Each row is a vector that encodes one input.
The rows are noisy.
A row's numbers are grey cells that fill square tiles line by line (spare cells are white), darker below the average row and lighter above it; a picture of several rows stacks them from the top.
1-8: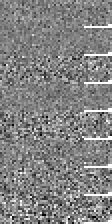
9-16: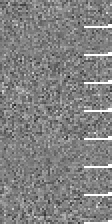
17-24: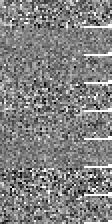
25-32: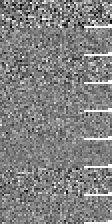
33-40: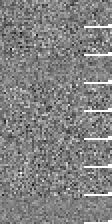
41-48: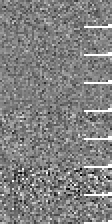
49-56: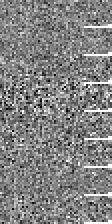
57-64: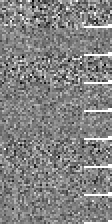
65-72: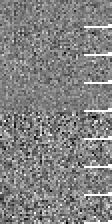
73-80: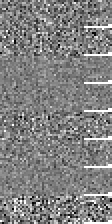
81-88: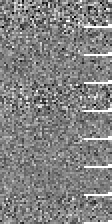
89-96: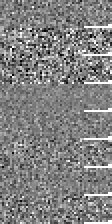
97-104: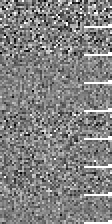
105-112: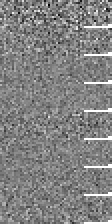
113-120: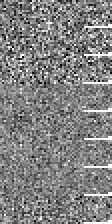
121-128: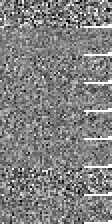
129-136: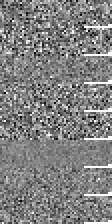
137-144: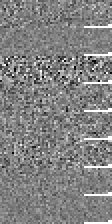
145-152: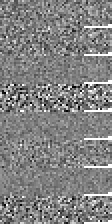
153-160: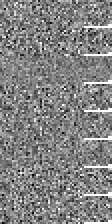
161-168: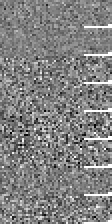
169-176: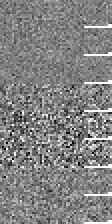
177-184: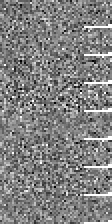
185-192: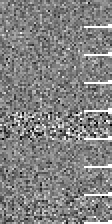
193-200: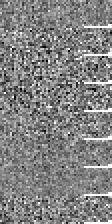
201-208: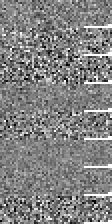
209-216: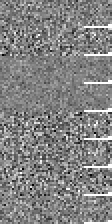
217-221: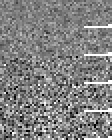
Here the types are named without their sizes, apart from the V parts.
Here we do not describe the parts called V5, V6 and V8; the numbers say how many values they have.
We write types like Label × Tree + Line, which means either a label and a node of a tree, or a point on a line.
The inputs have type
Bool × (Circle + V6) × (Line + V8) × V5.
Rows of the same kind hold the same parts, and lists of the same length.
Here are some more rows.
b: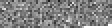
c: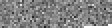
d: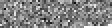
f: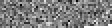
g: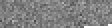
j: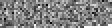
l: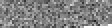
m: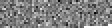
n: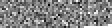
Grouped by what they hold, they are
b, c
d, g, n
f, l, m
j

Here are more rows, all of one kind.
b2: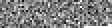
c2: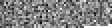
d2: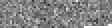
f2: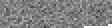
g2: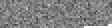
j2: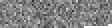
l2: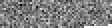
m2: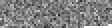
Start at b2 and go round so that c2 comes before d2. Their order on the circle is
b2, c2, d2, f2, m2, j2, g2, l2.
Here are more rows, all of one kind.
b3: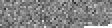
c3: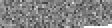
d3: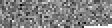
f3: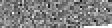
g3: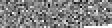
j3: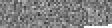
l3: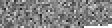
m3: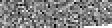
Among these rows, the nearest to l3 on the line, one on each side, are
d3 and m3.
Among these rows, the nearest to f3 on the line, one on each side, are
g3 and m3.
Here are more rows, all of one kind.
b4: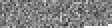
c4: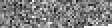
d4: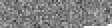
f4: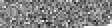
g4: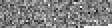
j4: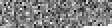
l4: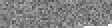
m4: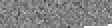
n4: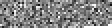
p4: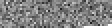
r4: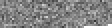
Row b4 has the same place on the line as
c4 and n4.
